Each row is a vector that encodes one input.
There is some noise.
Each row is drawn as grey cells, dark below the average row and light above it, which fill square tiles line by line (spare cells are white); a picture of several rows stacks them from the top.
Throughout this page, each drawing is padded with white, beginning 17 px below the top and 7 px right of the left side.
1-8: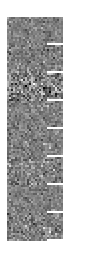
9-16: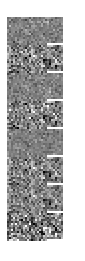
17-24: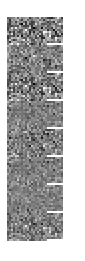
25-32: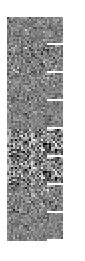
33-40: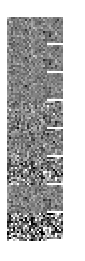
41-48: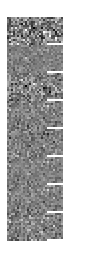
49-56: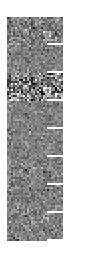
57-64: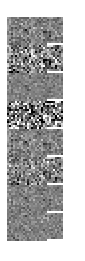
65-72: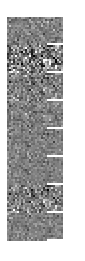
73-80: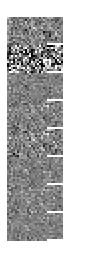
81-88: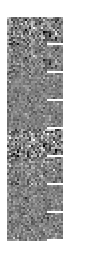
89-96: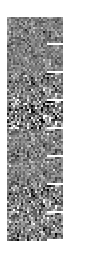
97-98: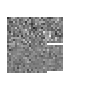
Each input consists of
a node of a 13-node tree and a true/false value.
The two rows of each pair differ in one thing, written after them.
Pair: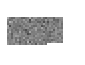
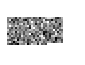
the true/false value
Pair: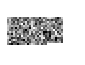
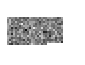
the node of the tree
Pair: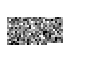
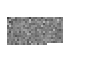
the node of the tree
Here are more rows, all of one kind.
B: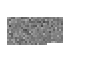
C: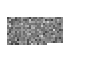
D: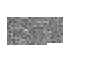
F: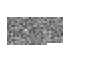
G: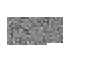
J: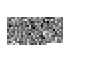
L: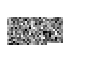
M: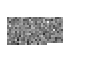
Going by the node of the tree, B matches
J and M.
